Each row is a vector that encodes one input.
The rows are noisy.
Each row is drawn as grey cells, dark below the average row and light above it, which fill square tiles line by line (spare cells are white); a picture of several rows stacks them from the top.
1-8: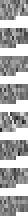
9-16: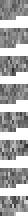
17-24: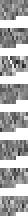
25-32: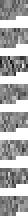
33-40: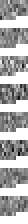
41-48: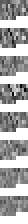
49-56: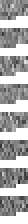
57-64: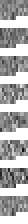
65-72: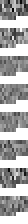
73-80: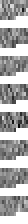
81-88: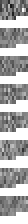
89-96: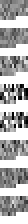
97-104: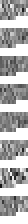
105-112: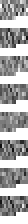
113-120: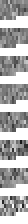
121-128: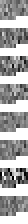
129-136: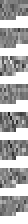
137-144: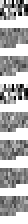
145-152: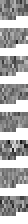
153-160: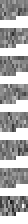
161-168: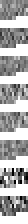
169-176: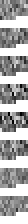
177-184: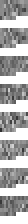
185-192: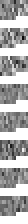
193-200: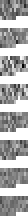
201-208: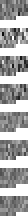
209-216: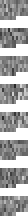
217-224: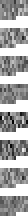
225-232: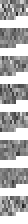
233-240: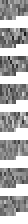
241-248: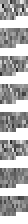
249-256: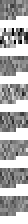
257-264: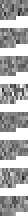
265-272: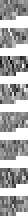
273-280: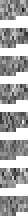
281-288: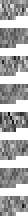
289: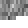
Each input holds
either a point on a 19-point circle and a true/false value, or a fixed value.
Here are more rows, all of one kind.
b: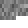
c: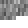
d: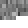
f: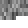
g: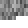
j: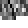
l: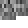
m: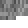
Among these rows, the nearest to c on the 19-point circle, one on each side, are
d and g.
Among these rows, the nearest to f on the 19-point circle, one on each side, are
g and j.
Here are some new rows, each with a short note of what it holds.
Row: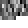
a point on a 19-point circle and a true/false value
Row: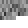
a point on a 19-point circle and a true/false value
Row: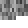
a point on a 19-point circle and a true/false value
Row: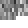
a point on a 19-point circle and a true/false value
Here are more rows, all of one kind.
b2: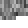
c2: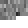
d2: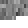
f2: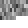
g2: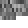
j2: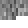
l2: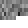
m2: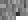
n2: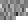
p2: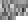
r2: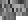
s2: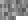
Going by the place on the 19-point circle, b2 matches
c2, m2 and n2.
